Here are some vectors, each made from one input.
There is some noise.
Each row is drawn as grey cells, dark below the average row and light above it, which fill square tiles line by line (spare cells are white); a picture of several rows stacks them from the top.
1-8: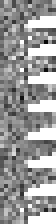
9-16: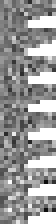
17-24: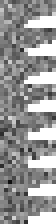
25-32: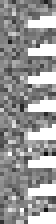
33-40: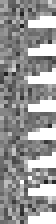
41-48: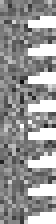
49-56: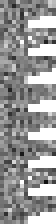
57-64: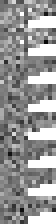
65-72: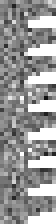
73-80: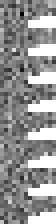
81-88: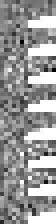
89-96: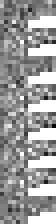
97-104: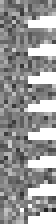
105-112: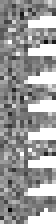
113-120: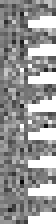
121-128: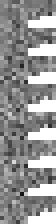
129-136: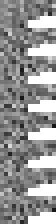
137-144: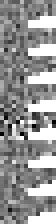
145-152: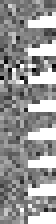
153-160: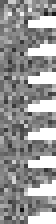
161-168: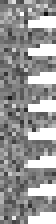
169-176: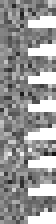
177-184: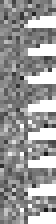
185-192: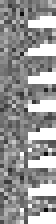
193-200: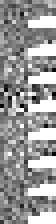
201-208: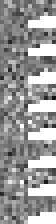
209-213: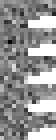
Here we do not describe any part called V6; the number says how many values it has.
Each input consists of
a list of up to three items, each a true/false value and a value of V6.
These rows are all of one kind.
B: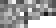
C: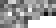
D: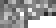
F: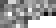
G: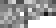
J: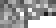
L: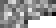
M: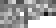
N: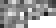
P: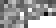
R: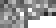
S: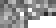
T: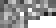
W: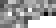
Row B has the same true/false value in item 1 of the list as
F, L, N and T.
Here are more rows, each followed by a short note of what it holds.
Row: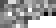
a list of one item
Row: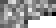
a list of one item
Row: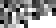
the empty list
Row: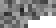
a list of two items
